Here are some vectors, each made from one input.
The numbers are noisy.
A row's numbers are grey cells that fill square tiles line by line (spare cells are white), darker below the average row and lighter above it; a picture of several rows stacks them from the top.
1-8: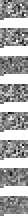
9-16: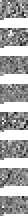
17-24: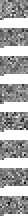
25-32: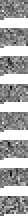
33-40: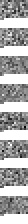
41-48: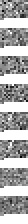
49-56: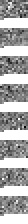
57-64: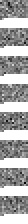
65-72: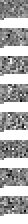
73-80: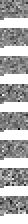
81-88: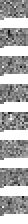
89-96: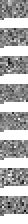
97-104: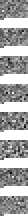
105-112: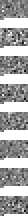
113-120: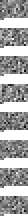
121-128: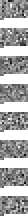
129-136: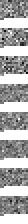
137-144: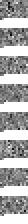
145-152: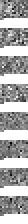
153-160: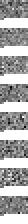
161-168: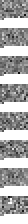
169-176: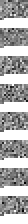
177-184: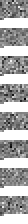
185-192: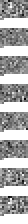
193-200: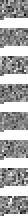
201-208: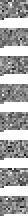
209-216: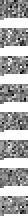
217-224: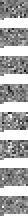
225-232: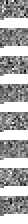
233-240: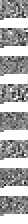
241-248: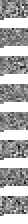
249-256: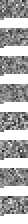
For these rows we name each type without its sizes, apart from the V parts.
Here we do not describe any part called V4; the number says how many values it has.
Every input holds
a true/false value, together with either a point on each of two circles, or a list of items, each a point on a line and a value of V4.
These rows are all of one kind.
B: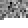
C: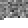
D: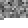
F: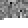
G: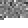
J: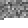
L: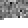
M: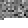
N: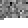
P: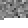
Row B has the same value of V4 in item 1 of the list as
C, M and P.
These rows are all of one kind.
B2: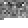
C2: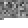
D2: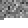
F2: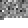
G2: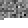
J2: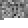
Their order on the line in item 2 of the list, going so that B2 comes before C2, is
F2, B2, D2, J2, C2, G2.
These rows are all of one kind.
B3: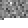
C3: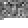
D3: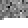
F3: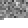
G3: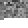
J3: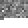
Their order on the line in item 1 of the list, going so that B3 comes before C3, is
D3, J3, F3, B3, G3, C3.
